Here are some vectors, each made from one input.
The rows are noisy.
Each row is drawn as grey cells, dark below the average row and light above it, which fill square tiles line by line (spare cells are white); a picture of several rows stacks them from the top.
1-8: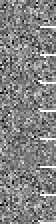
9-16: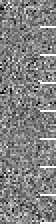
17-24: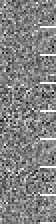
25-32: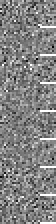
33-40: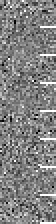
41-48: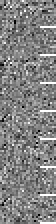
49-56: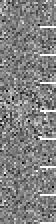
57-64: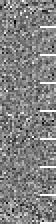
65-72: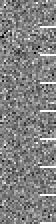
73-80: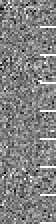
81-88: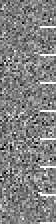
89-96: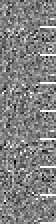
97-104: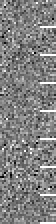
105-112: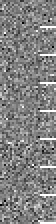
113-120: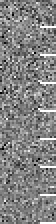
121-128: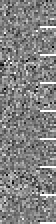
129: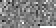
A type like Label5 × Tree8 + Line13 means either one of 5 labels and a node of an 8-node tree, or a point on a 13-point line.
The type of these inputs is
Bool × Bool × Bool + Circle13 + Unit.
